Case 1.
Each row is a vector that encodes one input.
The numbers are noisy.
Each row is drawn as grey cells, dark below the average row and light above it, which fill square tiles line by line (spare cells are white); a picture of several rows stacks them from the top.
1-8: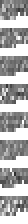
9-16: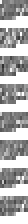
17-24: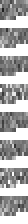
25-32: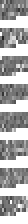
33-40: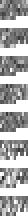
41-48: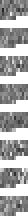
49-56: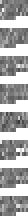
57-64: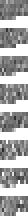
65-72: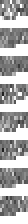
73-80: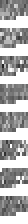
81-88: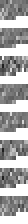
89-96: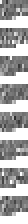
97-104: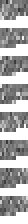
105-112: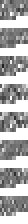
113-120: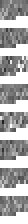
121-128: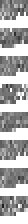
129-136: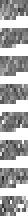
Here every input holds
either one of 4 labels, or a point on a 7-point line.
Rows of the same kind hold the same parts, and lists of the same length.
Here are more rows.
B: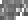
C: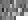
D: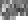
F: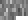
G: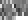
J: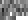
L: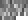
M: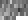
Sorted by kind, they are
B, D, F, G, L, M
C, J

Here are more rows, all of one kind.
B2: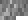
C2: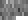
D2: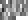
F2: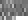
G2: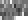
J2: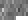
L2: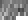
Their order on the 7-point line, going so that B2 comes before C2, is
B2, L2, D2, J2, C2, G2, F2.
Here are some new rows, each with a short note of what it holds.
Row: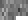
a point on a 7-point line
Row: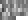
a point on a 7-point line
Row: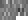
a point on a 7-point line
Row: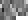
one of 4 labels
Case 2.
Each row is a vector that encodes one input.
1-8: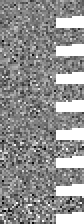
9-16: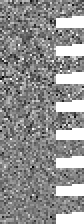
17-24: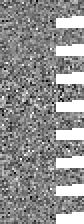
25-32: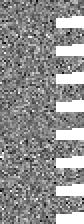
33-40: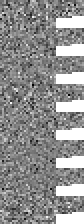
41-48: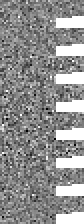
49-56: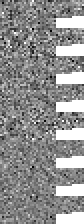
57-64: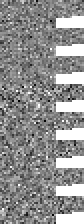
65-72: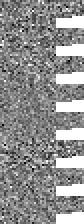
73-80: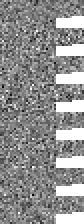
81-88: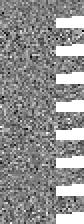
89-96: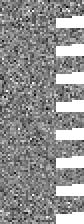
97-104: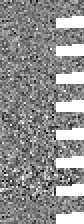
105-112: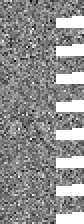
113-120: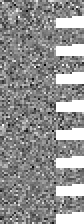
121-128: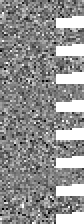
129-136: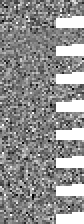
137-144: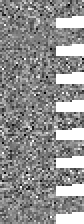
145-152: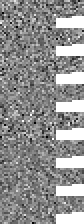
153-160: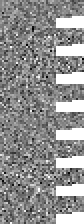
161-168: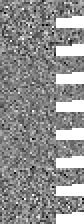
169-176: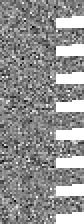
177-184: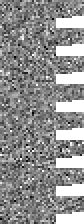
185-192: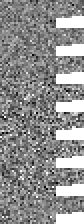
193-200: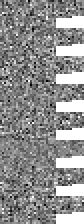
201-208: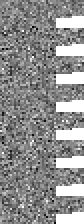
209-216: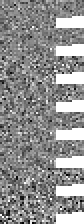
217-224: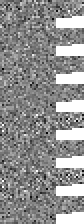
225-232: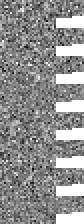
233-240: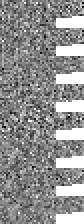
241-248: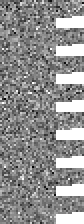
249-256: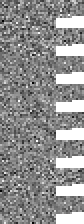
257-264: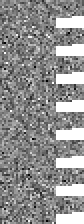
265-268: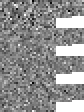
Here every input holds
either one of 12 labels, or three true/false values.
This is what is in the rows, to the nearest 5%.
About 40% of them hold one of 12 labels. The rest hold three true/false values.
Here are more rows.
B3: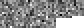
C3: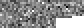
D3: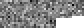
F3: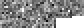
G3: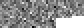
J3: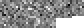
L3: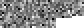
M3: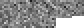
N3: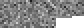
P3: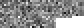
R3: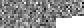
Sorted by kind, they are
B3, C3, F3, J3, L3, R3
D3, G3, M3, N3, P3

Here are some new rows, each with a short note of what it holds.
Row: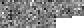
one of 12 labels
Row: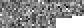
one of 12 labels
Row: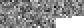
three true/false values
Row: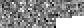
one of 12 labels
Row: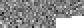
three true/false values
